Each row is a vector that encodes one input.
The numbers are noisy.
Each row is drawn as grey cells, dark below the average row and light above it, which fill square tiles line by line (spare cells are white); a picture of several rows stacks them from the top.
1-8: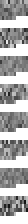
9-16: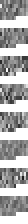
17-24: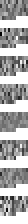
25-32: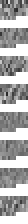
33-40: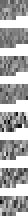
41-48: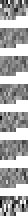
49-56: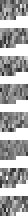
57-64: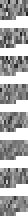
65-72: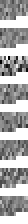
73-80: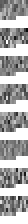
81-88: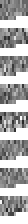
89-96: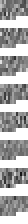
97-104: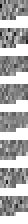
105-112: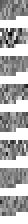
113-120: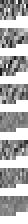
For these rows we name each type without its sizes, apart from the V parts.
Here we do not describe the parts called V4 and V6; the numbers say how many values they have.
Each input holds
a value of V4, together with either a point on a line and a true/false value, or a value of V6.
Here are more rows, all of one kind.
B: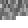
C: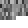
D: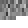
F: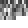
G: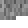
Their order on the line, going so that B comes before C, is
B, C, F, D, G.
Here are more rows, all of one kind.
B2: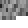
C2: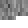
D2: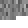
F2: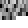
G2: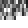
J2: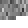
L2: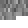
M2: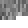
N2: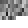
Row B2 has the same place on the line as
F2 and G2.
